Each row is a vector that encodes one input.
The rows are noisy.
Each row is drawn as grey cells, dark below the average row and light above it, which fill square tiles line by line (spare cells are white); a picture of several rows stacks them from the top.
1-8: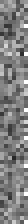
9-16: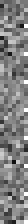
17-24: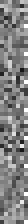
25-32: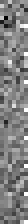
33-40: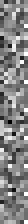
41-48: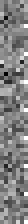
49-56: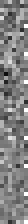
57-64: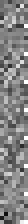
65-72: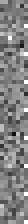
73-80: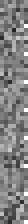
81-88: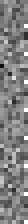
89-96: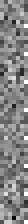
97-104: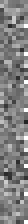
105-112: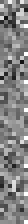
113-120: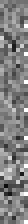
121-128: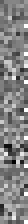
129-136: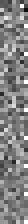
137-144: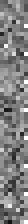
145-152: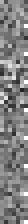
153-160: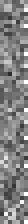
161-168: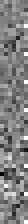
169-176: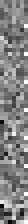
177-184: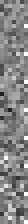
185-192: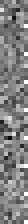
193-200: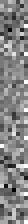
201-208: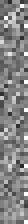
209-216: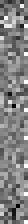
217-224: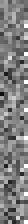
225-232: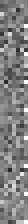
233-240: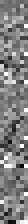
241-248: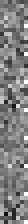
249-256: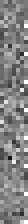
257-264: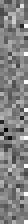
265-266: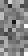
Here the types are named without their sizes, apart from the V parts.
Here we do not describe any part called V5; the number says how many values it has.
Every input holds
a value of V5, together with either a label, or a point on a line.
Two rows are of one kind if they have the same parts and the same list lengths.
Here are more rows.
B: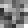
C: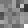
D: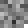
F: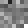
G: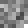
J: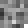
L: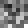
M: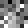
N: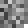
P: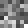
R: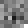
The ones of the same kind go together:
B, L, N
C, D, F, G, J, M, P, R

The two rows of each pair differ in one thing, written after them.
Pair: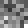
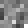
the value of V5
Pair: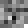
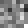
the value of V5
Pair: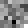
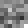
the value of V5
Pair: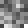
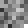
the place on the line
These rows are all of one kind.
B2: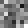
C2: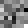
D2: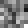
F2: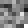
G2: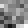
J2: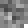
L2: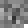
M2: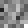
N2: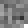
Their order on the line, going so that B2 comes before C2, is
L2, N2, J2, M2, B2, F2, C2, G2, D2.
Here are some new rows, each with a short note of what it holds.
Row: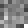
a point on a line and a value of V5
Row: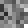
a label and a value of V5
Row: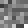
a point on a line and a value of V5
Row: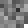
a label and a value of V5
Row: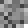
a label and a value of V5
